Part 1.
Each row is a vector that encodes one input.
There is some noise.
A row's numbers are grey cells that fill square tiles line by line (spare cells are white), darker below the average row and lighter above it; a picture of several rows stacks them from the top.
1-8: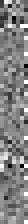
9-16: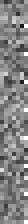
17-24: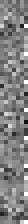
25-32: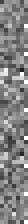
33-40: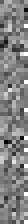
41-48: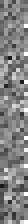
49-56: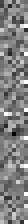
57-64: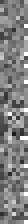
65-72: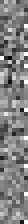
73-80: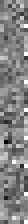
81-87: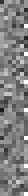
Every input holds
a point on a 9-point line, together with a list of up to two points on a 5-point line.
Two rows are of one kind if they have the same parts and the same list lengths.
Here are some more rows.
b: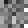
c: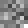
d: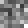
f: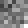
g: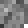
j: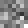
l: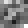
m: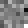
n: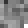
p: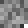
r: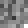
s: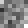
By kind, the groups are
b, f, m, n, s
c, j, l
d, g, p, r

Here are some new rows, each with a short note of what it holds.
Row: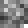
a point on a 9-point line, together with a list of one item
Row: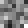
a point on a 9-point line, together with the empty list
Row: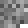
a point on a 9-point line, together with a list of two items
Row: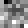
a point on a 9-point line, together with a list of two items
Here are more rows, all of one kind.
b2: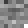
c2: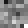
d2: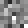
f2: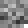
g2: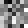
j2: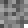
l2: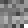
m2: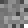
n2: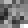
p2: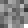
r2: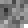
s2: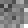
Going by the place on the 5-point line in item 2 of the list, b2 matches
l2, m2, n2 and p2.
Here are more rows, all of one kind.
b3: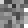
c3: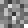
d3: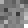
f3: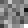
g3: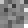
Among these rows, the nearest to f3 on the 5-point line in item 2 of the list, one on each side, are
c3 and g3.
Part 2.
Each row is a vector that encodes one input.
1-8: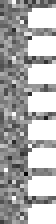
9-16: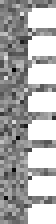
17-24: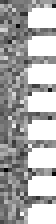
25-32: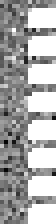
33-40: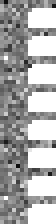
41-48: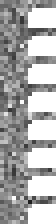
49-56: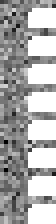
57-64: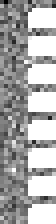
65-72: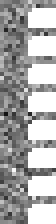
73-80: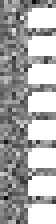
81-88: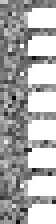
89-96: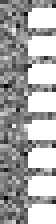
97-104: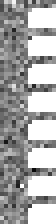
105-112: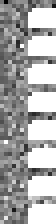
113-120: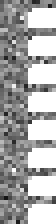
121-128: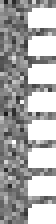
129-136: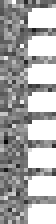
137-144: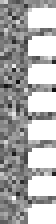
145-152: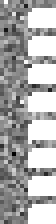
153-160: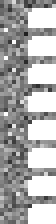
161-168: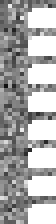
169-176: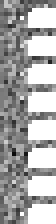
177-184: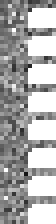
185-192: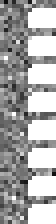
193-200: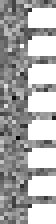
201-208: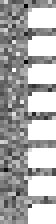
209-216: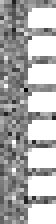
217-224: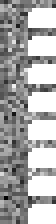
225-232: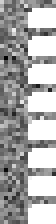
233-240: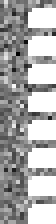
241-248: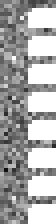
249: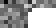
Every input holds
a point on an 11-point line and a node of a 7-node tree, together with either a fixed value, or four true/false values.
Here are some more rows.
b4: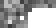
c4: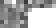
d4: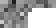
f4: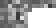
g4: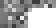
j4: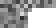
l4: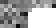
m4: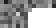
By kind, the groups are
b4, m4
c4, d4, f4, g4, j4, l4

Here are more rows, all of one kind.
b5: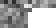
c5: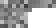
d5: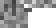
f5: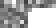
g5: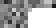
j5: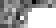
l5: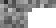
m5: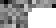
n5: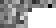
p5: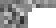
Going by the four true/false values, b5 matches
c5, g5, n5 and p5.
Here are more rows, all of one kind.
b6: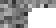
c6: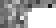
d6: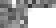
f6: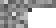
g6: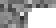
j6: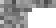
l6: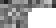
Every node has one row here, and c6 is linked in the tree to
f6.
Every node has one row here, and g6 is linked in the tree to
d6 and j6.
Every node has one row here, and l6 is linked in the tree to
b6.
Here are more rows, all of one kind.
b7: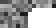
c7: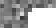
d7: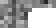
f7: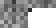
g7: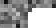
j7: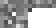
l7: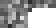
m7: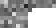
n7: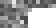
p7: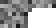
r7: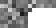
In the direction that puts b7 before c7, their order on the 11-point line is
p7, b7, r7, d7, n7, g7, c7, m7, f7, j7, l7.
